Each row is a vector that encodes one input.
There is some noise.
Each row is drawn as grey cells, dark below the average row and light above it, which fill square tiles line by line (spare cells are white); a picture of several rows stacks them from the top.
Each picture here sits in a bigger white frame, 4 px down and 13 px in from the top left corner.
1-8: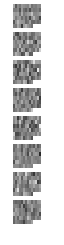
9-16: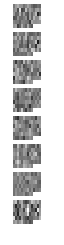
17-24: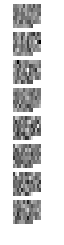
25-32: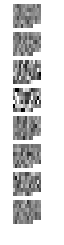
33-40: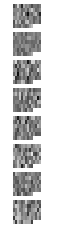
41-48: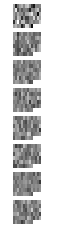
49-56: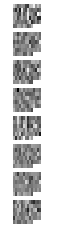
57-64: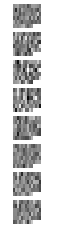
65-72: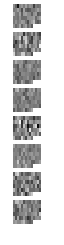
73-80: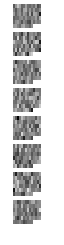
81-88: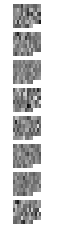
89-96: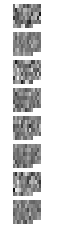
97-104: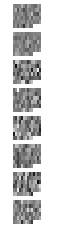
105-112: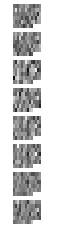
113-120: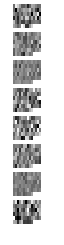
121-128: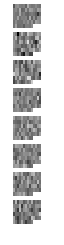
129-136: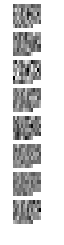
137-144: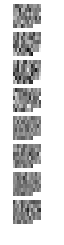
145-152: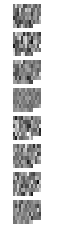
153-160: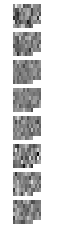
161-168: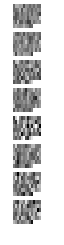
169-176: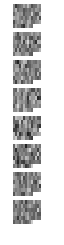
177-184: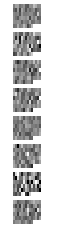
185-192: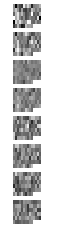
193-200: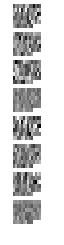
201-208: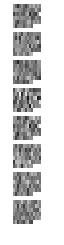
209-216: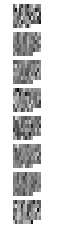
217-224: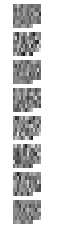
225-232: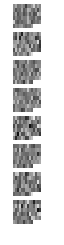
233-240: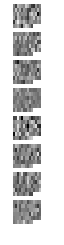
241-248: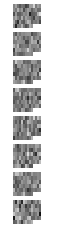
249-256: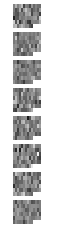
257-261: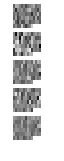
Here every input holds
a true/false value, together with either a point on a 6-point circle, or a point on a 10-point circle, or a fixed value.
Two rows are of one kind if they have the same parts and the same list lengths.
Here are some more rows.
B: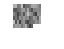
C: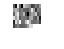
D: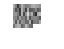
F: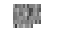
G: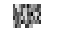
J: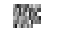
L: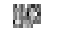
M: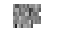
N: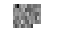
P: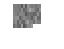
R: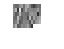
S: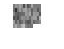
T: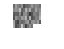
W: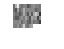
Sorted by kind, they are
B, C, D, L, P, R, S, W
F, G, J, M, T
N

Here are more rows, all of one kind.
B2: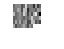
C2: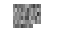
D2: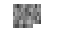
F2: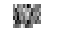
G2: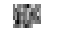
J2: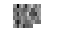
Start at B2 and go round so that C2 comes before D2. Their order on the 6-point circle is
B2, C2, G2, F2, D2, J2.
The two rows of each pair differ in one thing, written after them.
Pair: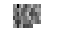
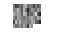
the true/false value
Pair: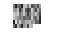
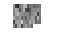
the place on the 6-point circle
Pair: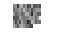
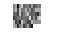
the true/false value
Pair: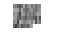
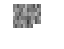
the true/false value
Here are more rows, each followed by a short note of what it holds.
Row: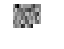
a point on a 6-point circle and a true/false value
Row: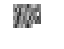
a point on a 6-point circle and a true/false value
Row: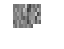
a point on a 6-point circle and a true/false value
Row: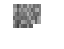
a point on a 6-point circle and a true/false value
